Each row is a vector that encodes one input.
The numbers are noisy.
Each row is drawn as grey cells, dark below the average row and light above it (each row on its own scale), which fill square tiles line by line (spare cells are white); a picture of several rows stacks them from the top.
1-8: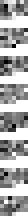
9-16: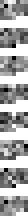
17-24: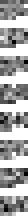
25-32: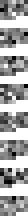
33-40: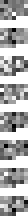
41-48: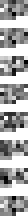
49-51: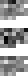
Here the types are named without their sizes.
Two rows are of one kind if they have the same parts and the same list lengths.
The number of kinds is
2.
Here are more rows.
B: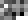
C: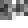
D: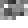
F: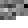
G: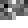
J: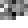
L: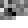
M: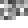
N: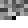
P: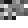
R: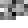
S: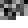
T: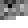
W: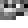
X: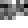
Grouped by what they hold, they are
B, F, G, N, P, S, T, W
C, D, J, L, M, R, X

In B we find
a point on a line and a node of a tree.
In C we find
a point on a line.
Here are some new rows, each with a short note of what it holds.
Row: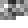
a point on a line
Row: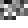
a point on a line and a node of a tree
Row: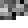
a point on a line and a node of a tree
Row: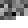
a point on a line and a node of a tree
